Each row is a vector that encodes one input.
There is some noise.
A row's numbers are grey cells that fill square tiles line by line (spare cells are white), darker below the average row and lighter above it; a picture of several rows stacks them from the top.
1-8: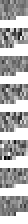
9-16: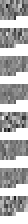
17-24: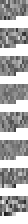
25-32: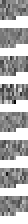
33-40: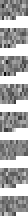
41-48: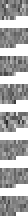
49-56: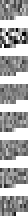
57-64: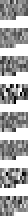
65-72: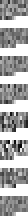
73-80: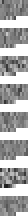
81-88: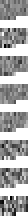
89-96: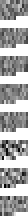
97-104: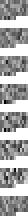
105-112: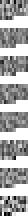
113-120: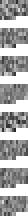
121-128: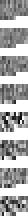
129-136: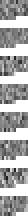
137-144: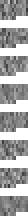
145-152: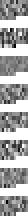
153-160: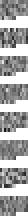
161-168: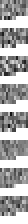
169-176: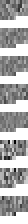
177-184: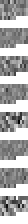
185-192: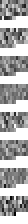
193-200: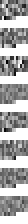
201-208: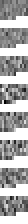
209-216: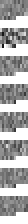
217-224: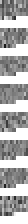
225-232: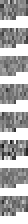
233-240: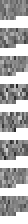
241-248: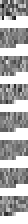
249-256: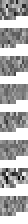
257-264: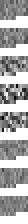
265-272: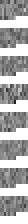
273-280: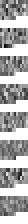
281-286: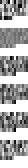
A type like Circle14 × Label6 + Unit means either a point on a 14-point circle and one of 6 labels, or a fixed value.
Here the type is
Bool × Tree16.
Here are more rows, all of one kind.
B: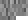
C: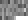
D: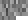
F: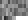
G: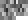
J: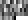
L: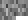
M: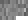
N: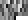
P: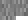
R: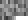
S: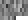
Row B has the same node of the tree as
D, J and R.
